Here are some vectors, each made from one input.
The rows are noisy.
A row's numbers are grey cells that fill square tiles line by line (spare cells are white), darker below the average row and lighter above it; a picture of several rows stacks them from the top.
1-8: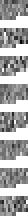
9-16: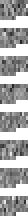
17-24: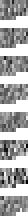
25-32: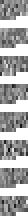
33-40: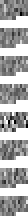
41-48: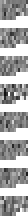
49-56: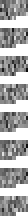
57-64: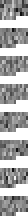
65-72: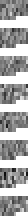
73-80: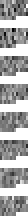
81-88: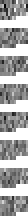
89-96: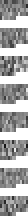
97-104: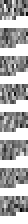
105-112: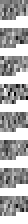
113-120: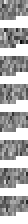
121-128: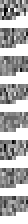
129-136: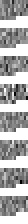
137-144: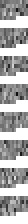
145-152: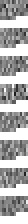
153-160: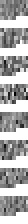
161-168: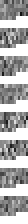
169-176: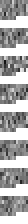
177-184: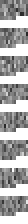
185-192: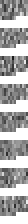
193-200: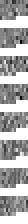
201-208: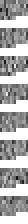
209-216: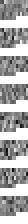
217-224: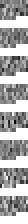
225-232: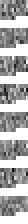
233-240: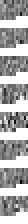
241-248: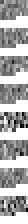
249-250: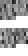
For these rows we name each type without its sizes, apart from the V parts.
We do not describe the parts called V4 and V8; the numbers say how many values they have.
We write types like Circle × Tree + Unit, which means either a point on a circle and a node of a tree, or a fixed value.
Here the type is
Bool × (Circle + V4) × V8.
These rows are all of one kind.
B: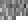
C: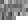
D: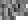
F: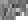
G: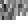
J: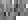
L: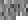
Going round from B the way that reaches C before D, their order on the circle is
B, J, C, G, D, F, L.
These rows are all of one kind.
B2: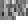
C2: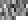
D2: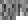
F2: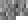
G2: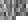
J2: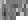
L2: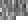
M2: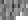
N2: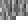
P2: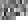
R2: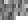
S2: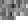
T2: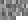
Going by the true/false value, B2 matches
D2 and R2.
